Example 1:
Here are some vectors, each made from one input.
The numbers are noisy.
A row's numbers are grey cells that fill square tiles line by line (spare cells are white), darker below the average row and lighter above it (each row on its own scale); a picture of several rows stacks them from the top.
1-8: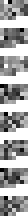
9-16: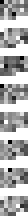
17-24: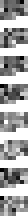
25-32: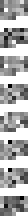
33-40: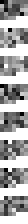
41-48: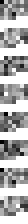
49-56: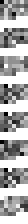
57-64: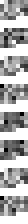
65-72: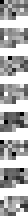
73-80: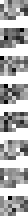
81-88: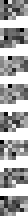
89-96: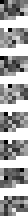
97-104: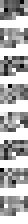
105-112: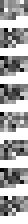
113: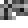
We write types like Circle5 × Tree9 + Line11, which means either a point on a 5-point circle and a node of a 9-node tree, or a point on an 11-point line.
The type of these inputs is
Bool × Bool × Bool.
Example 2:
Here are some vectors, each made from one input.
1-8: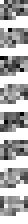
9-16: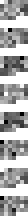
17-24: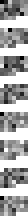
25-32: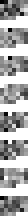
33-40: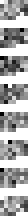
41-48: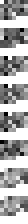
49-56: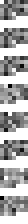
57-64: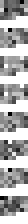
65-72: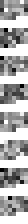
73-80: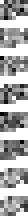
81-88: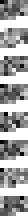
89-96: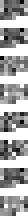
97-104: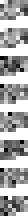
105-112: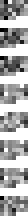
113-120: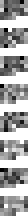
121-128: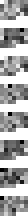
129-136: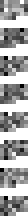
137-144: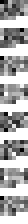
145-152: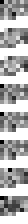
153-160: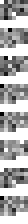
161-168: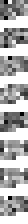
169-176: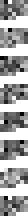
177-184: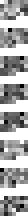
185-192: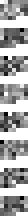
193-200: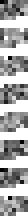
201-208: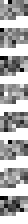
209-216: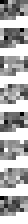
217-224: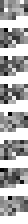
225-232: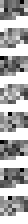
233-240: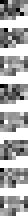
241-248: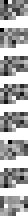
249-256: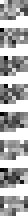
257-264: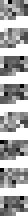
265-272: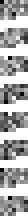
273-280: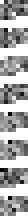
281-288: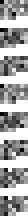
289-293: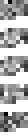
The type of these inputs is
Bool × Bool × Bool.
